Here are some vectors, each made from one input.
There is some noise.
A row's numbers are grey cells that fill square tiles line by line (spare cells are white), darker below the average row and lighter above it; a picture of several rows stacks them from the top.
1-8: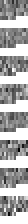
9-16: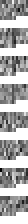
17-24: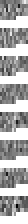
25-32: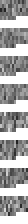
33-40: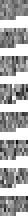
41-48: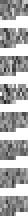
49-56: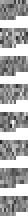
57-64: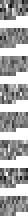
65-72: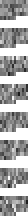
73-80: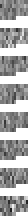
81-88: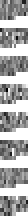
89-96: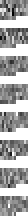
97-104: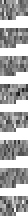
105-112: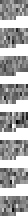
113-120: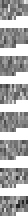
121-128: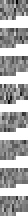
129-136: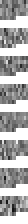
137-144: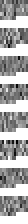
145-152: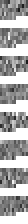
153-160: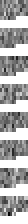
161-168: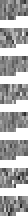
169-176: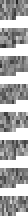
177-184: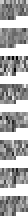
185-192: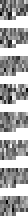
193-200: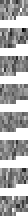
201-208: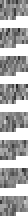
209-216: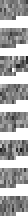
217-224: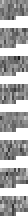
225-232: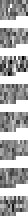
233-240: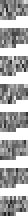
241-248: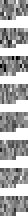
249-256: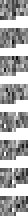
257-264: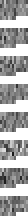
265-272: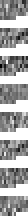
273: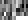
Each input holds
either a point on a 13-point circle and a true/false value, or a node of an 11-node tree.
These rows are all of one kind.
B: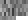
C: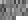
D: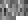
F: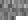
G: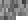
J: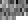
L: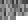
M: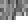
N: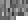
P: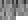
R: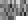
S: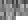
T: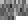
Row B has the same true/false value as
J and N.
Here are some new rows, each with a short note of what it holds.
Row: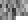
a point on a 13-point circle and a true/false value
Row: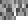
a node of an 11-node tree
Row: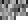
a node of an 11-node tree
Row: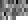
a point on a 13-point circle and a true/false value
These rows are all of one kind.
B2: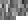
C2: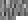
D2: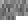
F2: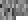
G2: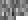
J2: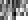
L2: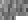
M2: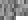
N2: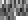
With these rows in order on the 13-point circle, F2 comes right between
L2 and M2.
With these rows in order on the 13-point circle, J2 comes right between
G2 and N2.
